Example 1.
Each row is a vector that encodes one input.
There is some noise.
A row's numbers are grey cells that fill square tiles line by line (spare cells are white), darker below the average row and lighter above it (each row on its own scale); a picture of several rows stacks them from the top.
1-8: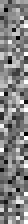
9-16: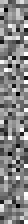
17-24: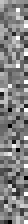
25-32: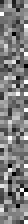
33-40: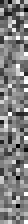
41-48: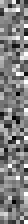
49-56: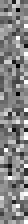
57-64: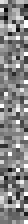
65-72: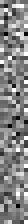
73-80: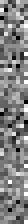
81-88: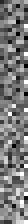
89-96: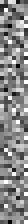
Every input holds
a point on a 6-point circle.
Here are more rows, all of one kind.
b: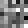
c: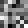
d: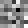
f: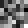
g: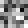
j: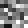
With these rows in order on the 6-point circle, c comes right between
d and f.
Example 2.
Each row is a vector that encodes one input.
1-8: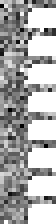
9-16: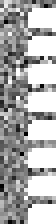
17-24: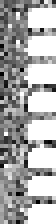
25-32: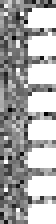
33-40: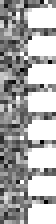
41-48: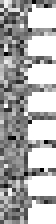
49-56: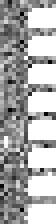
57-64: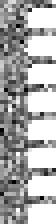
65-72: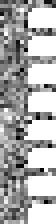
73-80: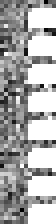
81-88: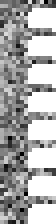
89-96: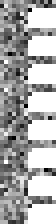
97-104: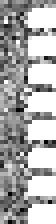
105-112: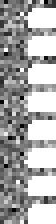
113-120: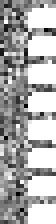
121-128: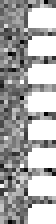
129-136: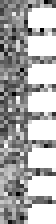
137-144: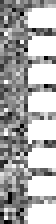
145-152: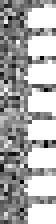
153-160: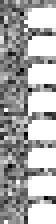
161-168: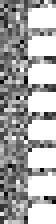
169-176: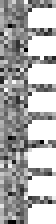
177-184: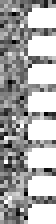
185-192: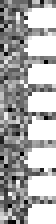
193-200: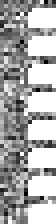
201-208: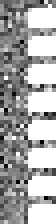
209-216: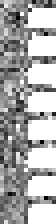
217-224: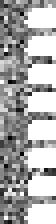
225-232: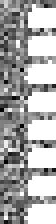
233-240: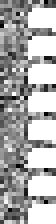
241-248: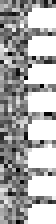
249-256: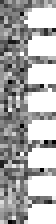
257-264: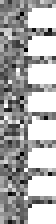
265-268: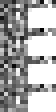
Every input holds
a point on a 16-point line.
